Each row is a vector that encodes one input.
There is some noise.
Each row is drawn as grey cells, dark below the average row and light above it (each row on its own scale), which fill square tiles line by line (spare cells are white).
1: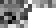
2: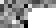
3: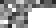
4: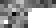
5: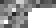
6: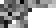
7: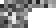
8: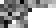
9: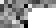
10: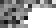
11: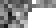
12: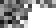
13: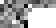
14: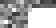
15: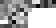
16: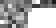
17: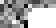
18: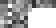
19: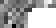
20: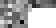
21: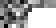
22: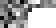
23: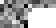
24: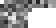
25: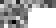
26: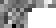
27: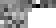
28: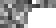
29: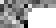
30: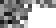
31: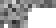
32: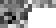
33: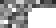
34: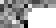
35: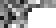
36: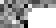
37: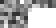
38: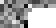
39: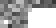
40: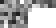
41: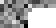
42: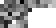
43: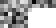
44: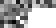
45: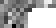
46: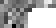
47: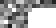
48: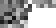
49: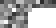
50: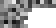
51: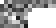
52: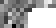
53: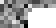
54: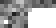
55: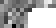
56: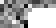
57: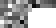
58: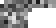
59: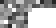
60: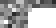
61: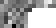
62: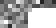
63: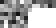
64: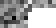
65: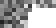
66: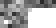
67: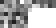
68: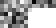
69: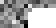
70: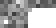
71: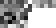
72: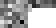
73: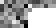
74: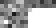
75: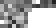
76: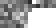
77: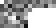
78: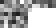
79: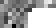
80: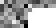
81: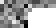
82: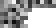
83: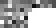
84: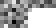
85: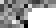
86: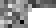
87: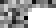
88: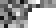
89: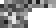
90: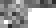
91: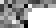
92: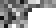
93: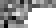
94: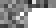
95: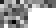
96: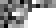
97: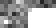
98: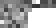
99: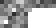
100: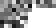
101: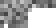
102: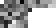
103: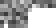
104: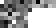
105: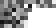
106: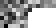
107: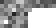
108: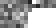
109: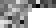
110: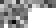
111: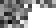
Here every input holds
a list of up to three points on a 5-point line.
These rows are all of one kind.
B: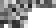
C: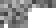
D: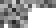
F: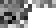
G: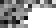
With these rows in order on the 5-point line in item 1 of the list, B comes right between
D and G.
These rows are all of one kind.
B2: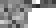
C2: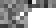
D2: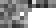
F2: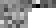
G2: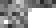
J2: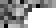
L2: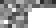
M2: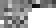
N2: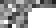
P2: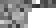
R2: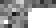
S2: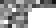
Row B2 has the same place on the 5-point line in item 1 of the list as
F2, M2 and P2.
